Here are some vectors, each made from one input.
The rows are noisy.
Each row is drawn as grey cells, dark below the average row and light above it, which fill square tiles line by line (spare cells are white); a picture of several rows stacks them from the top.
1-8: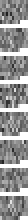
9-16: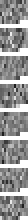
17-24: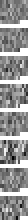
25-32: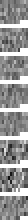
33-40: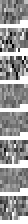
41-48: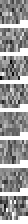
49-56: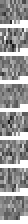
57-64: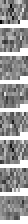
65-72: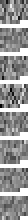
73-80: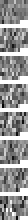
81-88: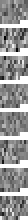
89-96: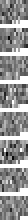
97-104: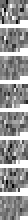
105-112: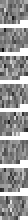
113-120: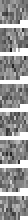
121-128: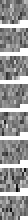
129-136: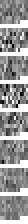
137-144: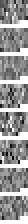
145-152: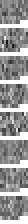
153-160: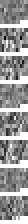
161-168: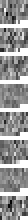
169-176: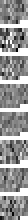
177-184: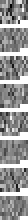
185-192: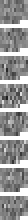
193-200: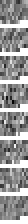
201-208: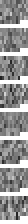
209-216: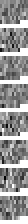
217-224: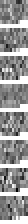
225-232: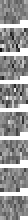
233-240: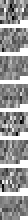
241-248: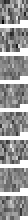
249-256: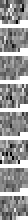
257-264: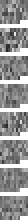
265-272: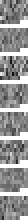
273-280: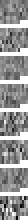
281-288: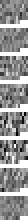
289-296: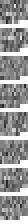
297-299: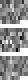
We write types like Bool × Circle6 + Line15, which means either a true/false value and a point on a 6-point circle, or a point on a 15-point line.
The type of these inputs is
Bool × List2(Line7).
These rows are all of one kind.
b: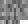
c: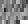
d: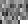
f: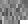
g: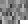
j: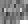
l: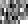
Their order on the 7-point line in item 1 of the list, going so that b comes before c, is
d, j, l, b, g, f, c.
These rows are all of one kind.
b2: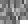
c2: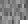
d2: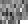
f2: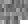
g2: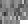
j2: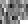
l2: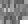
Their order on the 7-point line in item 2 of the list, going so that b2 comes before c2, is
d2, f2, b2, j2, l2, g2, c2.
